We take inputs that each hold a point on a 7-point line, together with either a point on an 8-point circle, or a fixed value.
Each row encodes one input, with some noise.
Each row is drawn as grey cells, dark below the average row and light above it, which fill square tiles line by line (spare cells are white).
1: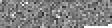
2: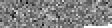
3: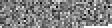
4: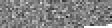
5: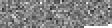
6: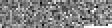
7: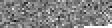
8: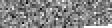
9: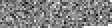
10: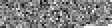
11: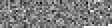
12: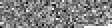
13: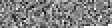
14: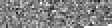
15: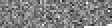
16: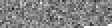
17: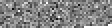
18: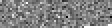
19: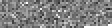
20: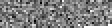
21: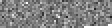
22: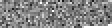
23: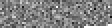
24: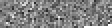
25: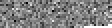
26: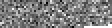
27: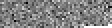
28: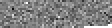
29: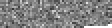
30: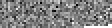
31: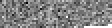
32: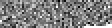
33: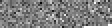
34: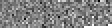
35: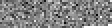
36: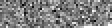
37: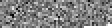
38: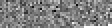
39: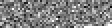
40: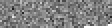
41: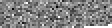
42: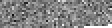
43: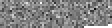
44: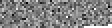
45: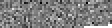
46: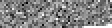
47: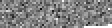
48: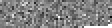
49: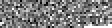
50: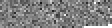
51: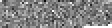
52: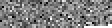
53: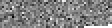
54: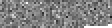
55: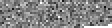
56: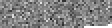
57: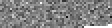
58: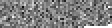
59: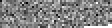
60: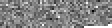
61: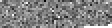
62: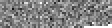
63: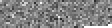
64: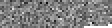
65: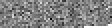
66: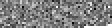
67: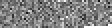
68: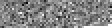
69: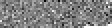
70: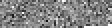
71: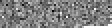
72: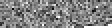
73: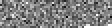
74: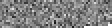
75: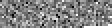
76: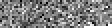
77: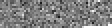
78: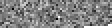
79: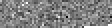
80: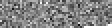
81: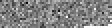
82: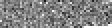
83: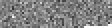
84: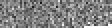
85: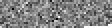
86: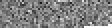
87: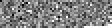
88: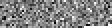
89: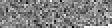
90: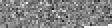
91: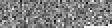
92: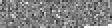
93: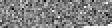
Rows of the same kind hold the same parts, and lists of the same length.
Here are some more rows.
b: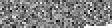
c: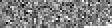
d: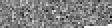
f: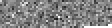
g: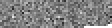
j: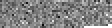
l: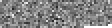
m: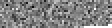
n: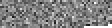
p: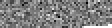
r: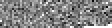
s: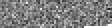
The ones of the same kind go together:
b, d, f, g, l, r, s
c, j, m, n, p

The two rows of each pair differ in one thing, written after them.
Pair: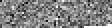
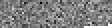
the place on the 8-point circle
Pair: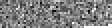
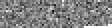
the place on the 8-point circle
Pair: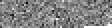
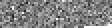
the place on the 7-point line
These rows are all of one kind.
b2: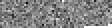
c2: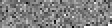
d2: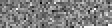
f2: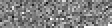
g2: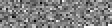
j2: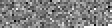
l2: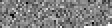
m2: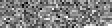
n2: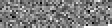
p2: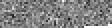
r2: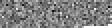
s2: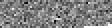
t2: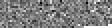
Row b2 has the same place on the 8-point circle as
f2 and p2.
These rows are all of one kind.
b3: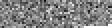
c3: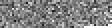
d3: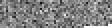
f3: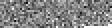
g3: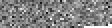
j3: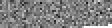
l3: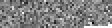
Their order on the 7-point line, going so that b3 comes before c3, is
b3, j3, d3, c3, f3, g3, l3.
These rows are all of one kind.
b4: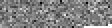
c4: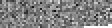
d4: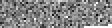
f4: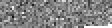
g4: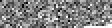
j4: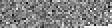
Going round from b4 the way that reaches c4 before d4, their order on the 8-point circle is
b4, c4, d4, j4, g4, f4.
